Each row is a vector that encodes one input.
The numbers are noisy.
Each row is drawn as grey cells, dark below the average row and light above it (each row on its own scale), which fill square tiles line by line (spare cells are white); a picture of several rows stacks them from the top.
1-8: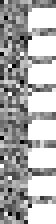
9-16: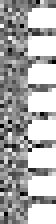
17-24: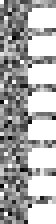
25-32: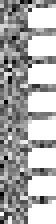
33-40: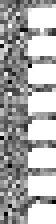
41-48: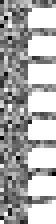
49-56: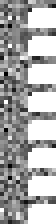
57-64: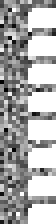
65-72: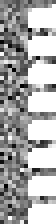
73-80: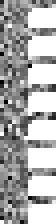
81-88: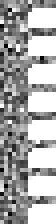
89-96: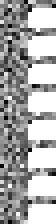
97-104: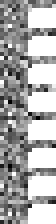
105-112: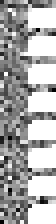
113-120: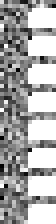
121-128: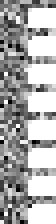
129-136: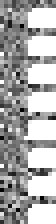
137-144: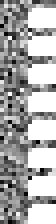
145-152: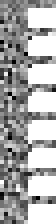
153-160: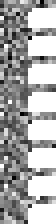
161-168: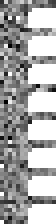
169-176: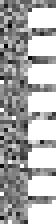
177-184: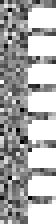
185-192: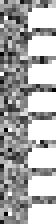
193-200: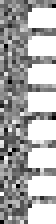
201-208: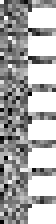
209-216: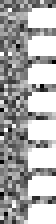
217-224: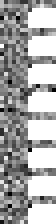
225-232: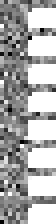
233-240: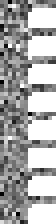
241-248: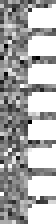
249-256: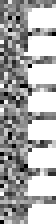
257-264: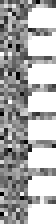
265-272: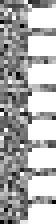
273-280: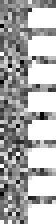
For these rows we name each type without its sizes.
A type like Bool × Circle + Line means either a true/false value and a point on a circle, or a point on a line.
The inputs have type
Bool × (Circle + Tree).
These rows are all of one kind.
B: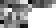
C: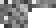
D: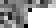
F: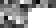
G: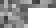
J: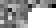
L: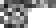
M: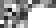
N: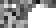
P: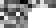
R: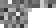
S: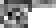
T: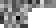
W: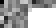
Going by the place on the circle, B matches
D, F and N.
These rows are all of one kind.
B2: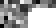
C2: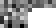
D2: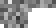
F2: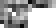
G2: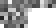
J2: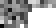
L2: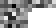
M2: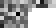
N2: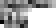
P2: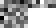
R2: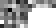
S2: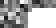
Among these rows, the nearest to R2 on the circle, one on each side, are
J2 and L2.
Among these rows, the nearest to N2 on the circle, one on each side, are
F2 and M2.
